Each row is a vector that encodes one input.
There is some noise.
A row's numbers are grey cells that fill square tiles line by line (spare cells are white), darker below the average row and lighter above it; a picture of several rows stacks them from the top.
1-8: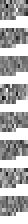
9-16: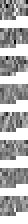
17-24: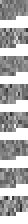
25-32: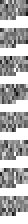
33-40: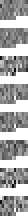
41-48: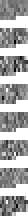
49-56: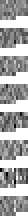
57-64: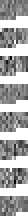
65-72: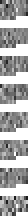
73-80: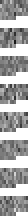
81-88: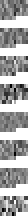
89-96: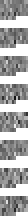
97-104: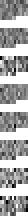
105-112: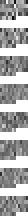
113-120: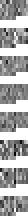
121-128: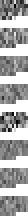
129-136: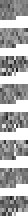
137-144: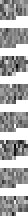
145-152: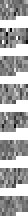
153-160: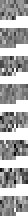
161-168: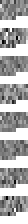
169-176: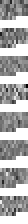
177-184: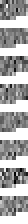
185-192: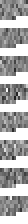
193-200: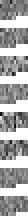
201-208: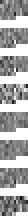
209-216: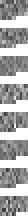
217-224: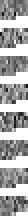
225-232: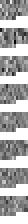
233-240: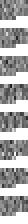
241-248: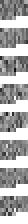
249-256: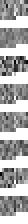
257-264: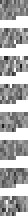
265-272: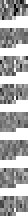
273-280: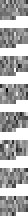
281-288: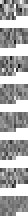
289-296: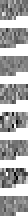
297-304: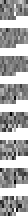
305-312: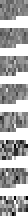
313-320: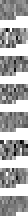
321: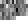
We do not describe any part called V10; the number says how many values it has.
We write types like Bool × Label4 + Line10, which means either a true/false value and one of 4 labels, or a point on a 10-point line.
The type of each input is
Bool × Label6 + (Line7 + V10) × Line9.
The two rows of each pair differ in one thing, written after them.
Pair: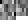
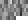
the label
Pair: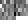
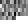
the label
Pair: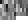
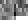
the label
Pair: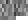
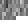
the label
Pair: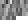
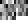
the true/false value
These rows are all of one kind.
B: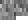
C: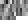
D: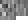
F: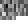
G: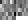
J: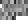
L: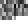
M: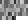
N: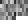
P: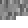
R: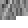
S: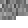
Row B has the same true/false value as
G, N and P.
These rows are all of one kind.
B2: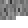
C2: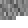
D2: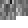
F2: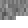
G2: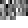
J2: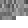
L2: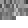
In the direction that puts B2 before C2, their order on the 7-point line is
B2, D2, C2, L2, J2, F2, G2.
